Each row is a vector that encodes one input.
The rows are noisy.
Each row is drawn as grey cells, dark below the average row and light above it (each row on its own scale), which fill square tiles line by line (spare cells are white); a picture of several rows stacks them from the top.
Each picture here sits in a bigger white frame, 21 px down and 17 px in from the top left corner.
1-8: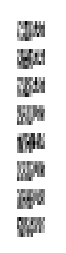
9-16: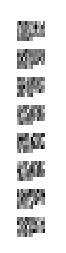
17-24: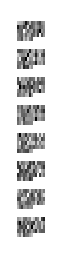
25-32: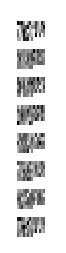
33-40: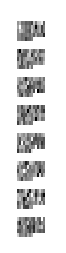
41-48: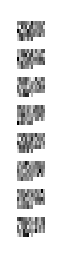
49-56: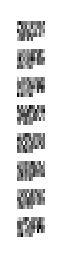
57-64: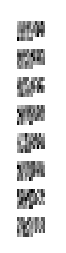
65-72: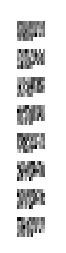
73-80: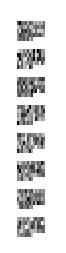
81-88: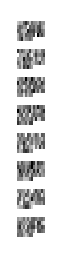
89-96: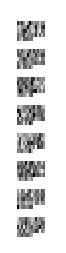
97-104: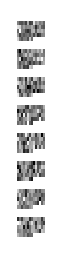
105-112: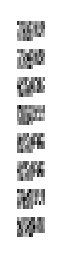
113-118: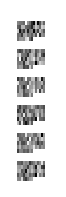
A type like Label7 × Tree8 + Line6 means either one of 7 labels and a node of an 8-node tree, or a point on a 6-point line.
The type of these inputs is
Bool × Circle5 × (Label6 + Tree8).
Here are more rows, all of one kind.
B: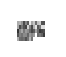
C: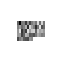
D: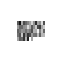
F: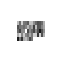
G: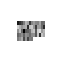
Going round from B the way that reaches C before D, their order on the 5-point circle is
B, F, C, G, D.
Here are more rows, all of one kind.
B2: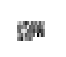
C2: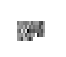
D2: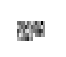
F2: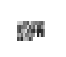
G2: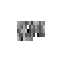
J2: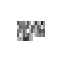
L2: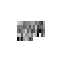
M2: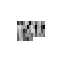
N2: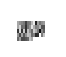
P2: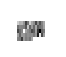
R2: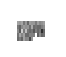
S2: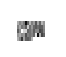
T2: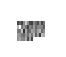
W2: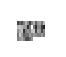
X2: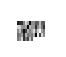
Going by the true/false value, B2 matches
G2, N2, P2 and S2.
